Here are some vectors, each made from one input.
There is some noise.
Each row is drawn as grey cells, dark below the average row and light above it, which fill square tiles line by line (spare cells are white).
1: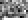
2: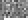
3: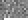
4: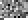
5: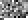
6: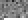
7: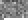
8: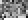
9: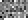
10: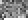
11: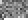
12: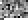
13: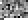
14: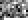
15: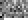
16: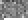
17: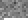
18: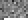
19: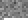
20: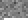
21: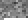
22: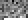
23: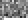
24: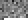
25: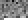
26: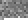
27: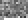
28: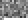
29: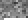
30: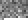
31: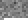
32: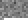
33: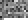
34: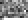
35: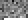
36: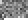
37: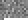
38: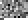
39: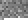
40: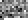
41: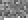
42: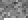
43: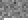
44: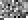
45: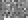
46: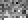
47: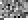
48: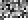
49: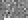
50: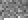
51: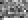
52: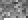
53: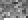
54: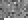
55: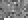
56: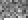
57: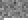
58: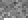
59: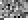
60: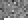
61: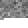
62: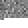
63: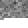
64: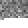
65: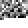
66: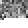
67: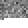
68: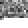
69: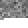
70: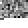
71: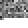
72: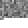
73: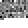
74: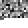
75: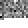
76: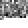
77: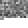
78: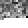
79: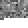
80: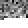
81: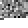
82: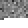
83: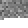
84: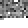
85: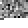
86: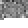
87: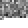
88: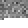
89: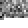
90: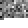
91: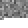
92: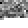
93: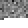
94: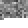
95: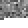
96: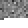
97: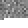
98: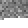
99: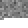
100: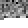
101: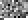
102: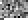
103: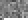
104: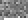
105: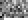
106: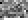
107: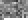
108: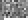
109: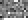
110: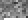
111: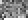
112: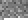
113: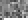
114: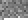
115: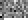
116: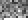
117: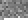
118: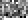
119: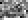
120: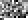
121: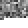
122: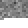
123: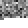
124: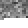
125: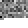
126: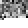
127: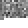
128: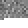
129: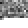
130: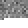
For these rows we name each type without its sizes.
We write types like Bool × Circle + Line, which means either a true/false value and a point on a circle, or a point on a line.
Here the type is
Bool × (Tree + Unit).
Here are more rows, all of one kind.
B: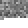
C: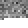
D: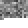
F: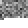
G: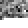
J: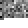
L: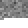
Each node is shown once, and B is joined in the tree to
L.
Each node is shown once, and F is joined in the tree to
D.
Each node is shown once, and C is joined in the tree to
J.
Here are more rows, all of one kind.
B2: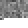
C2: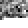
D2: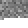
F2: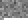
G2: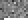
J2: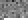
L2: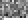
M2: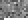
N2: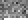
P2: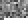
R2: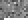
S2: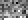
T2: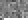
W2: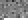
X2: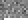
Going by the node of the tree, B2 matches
C2, J2, T2 and W2.
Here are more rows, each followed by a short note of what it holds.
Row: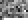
a node of a tree and a true/false value
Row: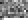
a node of a tree and a true/false value
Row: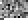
a true/false value
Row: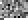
a true/false value
